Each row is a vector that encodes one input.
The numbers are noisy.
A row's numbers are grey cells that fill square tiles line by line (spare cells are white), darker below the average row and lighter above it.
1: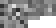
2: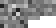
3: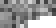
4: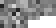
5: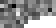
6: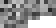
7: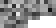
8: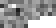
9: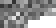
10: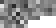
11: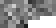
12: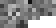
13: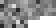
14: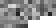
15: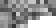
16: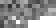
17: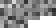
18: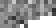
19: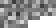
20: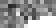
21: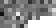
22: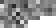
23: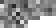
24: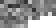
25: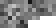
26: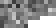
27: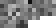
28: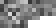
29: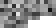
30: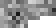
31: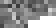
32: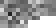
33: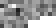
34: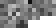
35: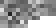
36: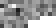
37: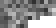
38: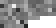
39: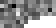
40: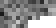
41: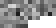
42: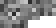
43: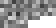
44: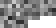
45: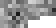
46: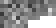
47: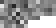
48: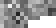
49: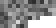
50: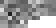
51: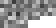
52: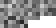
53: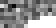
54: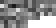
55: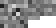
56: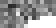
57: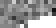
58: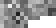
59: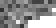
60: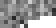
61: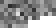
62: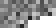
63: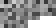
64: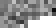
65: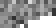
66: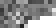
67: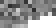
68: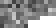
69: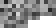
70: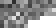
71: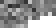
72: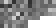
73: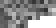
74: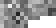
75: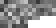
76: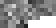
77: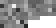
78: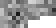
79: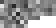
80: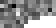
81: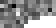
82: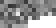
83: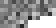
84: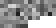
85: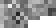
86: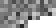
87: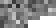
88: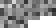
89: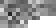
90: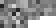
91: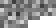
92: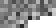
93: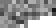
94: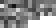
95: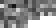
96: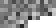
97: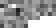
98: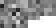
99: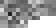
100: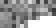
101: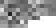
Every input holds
three true/false values, together with a list of up to two points on a 4-point line.
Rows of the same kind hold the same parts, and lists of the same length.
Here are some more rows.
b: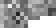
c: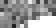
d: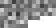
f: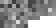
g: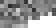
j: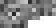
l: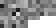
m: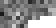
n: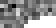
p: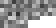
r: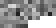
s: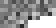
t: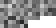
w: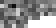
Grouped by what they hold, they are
b, d, p, r, s
c, j, l, n
f, g, m, t, w

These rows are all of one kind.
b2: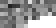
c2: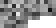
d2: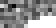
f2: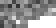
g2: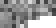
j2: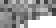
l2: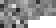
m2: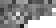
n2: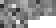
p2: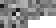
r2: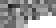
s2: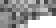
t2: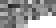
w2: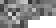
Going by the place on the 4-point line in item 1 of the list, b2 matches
f2, l2 and t2.
